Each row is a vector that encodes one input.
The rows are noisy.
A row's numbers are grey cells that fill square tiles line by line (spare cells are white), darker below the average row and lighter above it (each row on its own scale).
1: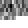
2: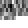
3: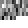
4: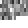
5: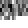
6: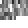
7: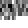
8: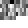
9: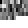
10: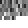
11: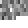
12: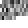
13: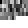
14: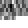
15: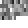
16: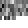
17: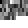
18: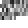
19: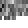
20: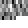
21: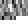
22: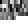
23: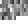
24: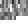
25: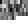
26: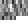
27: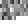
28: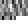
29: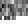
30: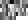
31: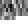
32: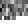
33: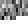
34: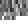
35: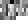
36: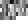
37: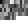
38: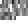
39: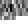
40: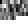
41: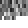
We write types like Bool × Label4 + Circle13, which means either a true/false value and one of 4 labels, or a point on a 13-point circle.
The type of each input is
Bool × Line6.
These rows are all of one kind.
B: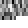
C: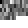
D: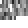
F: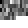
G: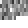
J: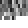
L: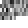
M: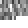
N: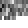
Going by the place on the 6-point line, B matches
C and F.
